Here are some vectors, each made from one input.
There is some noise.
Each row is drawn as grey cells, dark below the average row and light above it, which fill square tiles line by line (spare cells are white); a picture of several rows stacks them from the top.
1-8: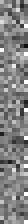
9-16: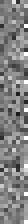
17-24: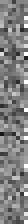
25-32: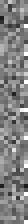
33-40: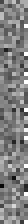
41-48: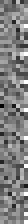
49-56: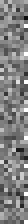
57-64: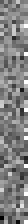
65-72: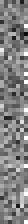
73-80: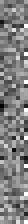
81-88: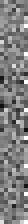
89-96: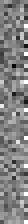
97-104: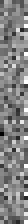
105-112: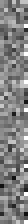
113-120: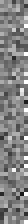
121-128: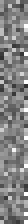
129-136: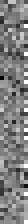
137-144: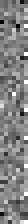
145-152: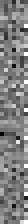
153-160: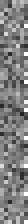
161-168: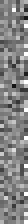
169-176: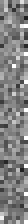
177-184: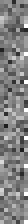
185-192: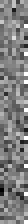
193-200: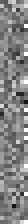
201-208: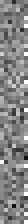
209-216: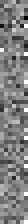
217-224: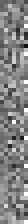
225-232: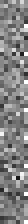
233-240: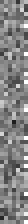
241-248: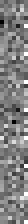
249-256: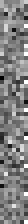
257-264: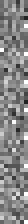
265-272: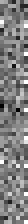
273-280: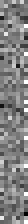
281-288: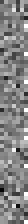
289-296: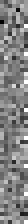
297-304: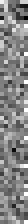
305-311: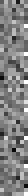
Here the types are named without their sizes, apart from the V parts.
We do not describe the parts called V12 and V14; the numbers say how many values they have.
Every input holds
a value of V12, together with either a point on each of two lines and a true/false value, or a value of V14.
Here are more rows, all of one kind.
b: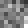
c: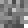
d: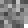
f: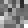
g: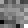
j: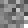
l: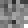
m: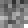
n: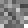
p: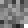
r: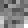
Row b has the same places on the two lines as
l and r.
